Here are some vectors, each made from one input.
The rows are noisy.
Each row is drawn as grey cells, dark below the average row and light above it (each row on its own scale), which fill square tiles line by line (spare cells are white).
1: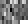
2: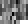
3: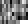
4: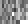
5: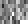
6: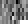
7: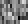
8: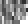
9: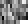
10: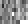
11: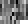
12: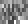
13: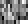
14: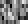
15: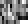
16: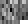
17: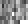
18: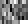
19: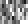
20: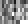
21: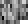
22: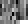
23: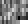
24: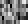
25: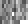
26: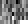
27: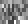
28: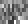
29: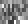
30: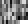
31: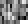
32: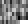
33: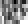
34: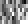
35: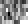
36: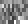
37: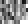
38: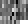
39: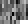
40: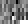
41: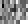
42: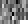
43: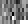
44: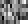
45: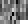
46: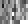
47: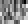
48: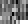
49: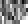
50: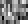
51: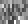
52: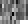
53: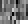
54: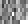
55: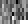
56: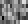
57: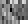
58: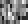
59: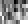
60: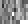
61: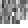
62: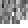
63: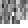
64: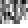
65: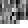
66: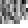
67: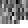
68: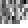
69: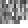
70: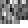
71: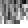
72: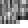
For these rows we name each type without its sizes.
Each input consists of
a list of points on a line.
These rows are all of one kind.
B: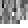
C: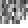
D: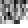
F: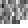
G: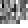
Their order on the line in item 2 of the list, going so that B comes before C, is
D, G, B, C, F.
